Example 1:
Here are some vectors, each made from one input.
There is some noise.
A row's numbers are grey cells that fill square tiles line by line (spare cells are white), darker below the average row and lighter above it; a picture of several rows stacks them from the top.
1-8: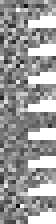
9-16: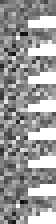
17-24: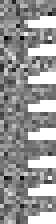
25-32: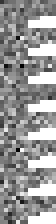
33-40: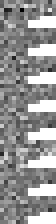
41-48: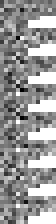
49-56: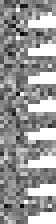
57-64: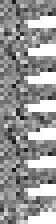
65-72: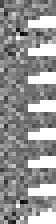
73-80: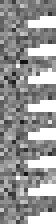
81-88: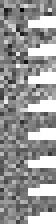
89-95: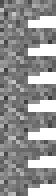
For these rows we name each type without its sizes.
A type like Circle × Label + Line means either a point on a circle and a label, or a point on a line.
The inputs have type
Circle + Line.
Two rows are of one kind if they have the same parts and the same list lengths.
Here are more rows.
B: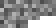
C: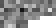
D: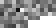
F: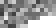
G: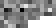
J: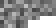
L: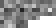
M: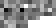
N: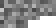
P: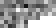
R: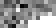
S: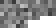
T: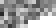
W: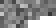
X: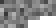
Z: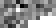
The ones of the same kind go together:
B, C, G, J, L, M, N, S, W, X
D, F, P, R, T, Z

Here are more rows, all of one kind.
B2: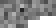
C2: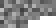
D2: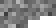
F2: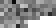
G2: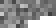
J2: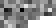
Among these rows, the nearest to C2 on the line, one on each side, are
B2 and J2.
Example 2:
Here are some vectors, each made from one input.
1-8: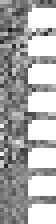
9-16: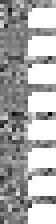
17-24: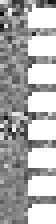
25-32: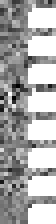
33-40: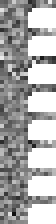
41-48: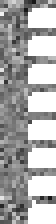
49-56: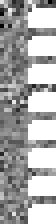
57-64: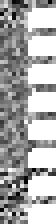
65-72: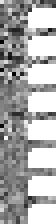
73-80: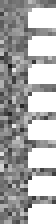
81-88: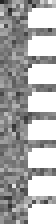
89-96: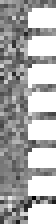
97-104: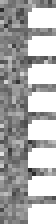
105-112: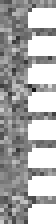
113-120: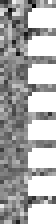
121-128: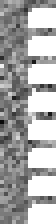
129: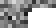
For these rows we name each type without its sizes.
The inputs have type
Circle + Line.
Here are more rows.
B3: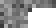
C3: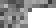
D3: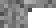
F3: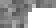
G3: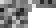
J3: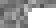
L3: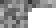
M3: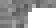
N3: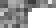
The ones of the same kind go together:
B3, C3, D3, J3
F3, G3, L3, M3, N3

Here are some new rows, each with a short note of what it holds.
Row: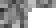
a point on a circle
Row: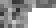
a point on a circle
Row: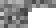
a point on a circle
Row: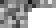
a point on a circle
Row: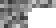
a point on a circle
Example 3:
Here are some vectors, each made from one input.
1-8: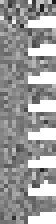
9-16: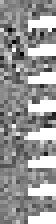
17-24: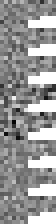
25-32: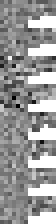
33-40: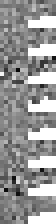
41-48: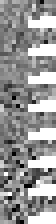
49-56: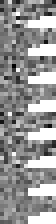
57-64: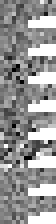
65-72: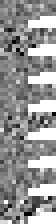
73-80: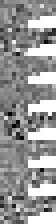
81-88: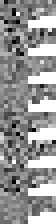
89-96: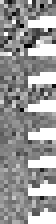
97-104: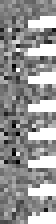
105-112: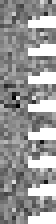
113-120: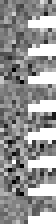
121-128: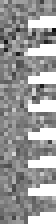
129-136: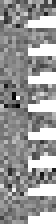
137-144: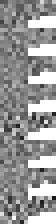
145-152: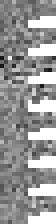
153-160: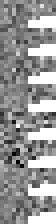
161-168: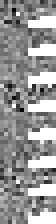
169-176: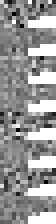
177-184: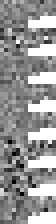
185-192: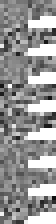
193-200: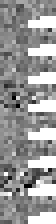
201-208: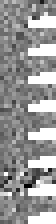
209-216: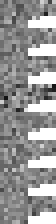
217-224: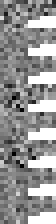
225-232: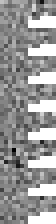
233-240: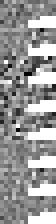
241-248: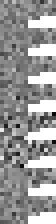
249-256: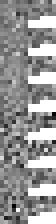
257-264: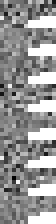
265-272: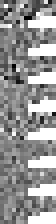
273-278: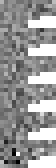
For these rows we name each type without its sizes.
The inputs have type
Bool × Bool × Bool × Bool + Circle + Unit.
